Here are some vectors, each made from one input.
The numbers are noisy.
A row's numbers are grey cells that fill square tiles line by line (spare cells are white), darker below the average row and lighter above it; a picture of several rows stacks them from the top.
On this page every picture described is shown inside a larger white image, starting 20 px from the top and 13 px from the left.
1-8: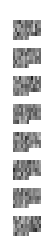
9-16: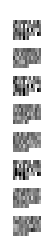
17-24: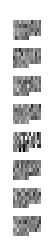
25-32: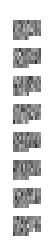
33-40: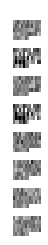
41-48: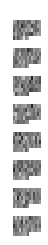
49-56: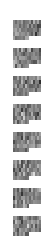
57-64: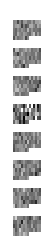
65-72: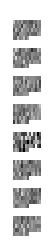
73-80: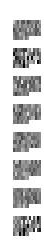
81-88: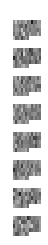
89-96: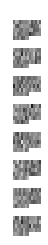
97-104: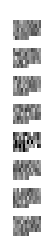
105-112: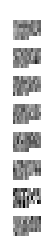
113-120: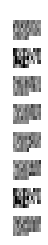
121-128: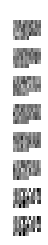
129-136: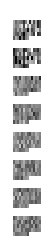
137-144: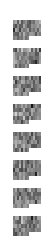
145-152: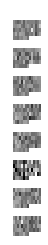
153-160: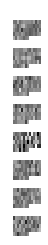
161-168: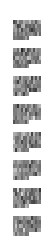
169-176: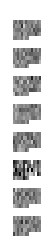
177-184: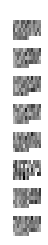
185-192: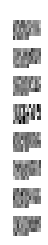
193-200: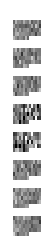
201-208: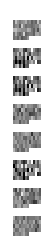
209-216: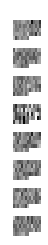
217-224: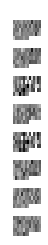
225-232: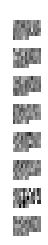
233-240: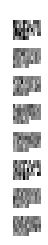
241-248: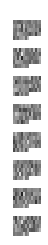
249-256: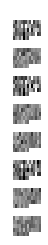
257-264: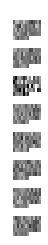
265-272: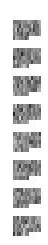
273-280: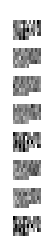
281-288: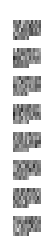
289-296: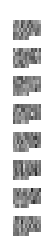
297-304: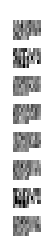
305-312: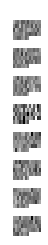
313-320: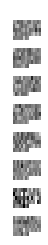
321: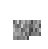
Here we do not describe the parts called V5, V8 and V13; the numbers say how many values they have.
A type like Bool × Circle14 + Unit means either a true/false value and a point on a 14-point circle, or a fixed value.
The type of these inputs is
Bool × (Line6 × V5 + V13) × V8 + Line3 × Line7.
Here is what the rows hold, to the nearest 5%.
About 15% of them hold a point on a 3-point line and a point on a 7-point line. The rest hold a true/false value and a value of V8, together with either a point on a 6-point line and a value of V5, or a value of V13.
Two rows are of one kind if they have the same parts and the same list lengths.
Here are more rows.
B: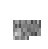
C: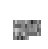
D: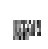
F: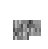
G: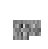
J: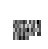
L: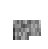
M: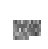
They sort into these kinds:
B, C, M
D, J
F, G, L

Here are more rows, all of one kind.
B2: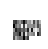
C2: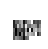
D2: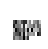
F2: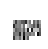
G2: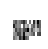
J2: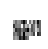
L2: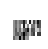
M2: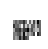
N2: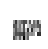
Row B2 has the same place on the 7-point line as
C2, J2 and M2.
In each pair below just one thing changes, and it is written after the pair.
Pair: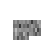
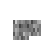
the value of V8
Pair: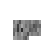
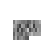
the true/false value
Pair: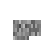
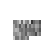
the place on the 6-point line
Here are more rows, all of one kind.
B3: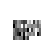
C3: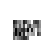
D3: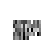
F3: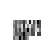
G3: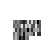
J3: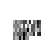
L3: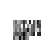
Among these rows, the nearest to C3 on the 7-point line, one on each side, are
B3 and G3.
